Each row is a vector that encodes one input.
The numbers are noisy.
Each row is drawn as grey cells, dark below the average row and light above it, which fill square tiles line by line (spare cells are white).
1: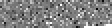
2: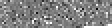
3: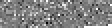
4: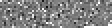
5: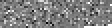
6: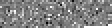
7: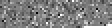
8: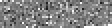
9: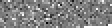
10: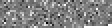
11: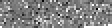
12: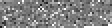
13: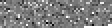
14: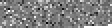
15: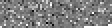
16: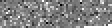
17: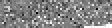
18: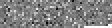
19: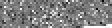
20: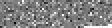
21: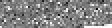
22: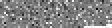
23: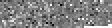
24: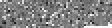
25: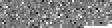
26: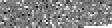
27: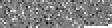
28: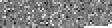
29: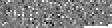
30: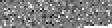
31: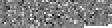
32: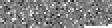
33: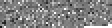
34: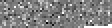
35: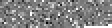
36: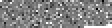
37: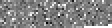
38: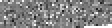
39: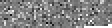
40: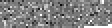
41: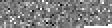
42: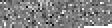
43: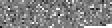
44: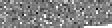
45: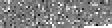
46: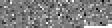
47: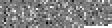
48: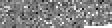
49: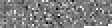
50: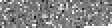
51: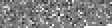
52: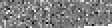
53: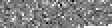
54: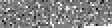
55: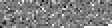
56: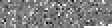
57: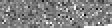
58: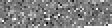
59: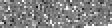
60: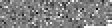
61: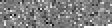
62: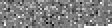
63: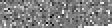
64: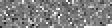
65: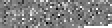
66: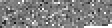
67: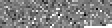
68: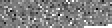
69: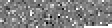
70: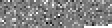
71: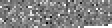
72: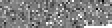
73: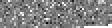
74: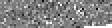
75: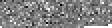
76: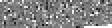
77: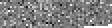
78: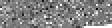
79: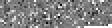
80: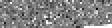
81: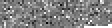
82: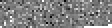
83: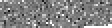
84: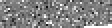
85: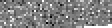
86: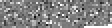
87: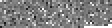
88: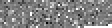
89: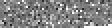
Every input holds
a true/false value, together with either one of 8 labels, or a point on an 8-point line.
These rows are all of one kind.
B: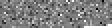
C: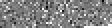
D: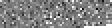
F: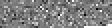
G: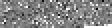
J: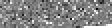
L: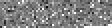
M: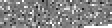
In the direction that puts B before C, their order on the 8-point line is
L, F, B, C, D, J, M, G.
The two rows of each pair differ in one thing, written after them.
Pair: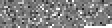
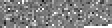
the true/false value
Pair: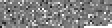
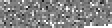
the place on the 8-point line
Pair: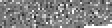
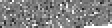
the place on the 8-point line
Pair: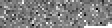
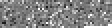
the true/false value
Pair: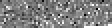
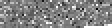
the place on the 8-point line
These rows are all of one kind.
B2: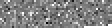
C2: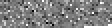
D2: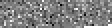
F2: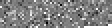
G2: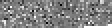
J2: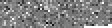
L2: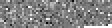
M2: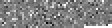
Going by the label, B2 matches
J2 and M2.
